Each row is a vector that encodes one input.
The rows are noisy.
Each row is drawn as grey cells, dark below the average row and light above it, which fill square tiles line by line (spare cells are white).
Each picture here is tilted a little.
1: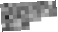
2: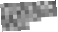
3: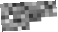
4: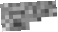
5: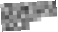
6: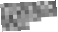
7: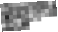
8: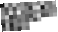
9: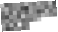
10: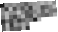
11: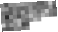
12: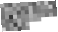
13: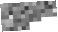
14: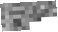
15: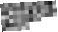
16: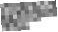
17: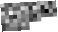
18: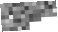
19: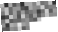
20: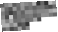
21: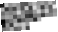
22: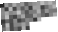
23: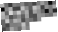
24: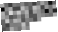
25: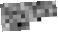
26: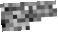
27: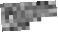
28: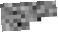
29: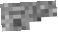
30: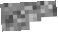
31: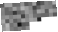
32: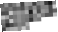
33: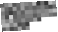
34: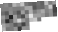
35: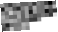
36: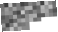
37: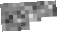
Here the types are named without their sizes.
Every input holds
either a point on each of two lines, or three true/false values.
